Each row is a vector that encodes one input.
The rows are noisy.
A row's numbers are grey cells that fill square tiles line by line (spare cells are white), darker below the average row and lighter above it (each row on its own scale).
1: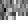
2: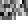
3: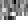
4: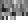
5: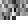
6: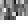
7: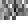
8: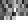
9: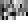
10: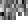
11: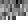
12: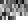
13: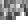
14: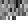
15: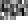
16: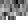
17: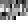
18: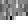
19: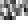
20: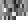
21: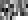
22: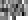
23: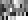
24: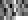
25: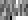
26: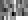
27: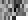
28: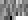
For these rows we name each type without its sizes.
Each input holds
a point on each of two lines.
